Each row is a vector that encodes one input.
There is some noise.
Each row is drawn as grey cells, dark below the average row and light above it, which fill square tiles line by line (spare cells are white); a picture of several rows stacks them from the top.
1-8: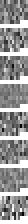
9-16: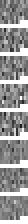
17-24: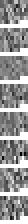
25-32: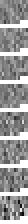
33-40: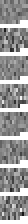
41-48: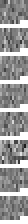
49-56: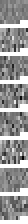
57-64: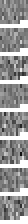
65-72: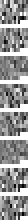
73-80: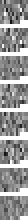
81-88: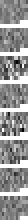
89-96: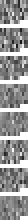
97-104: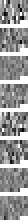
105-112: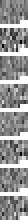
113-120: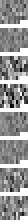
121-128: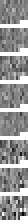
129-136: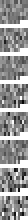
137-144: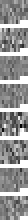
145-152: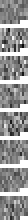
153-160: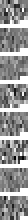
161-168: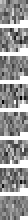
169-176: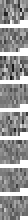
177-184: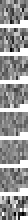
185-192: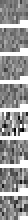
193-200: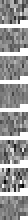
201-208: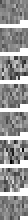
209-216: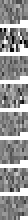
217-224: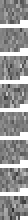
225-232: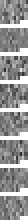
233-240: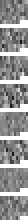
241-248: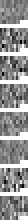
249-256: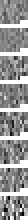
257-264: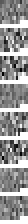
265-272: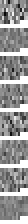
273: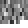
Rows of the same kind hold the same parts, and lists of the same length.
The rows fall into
2 kinds.
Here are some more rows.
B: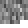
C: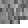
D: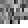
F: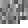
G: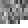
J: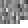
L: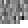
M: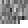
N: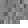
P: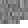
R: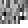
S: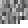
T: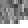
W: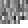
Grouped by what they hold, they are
B, G, M, N, S, T
C, D, F, J, L, P, R, W

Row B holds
one of 12 labels and a point on a 7-point line.
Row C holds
one of 12 labels and three true/false values.
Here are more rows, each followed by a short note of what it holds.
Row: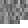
one of 12 labels and a point on a 7-point line
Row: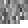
one of 12 labels and three true/false values
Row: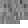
one of 12 labels and a point on a 7-point line
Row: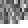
one of 12 labels and three true/false values
